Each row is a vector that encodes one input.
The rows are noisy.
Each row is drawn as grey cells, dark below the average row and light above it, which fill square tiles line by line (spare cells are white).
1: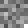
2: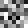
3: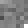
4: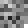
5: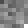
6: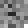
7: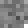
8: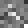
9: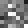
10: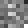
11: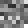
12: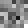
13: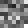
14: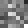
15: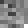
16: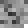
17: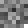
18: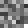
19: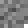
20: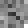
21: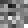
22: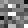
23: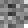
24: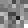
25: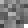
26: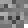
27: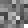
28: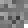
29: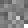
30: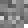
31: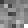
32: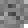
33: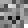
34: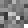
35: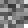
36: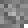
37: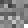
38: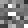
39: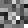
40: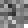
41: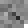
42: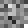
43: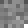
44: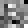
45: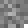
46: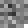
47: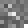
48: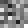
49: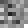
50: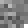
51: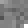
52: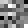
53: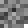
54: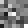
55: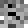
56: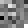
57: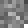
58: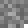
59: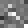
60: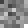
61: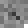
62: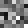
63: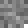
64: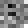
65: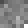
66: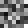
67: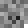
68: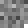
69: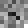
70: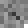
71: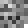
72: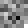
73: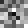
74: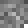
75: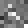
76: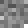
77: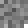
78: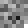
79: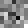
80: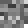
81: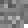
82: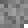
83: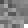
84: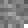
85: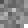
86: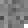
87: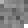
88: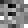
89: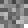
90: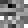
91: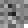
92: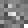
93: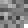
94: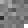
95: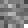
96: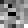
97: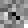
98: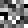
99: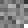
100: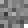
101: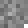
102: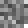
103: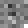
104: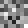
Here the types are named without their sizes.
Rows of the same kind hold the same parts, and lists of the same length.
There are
2 kinds of row.
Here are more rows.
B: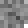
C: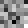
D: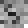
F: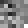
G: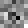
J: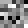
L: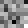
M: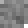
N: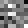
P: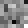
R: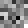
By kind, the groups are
B, F, G, J, M, N, R
C, D, L, P

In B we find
four true/false values.
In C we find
a fixed value.
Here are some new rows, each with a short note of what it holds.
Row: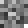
four true/false values
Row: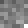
four true/false values
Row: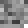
a fixed value
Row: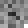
four true/false values
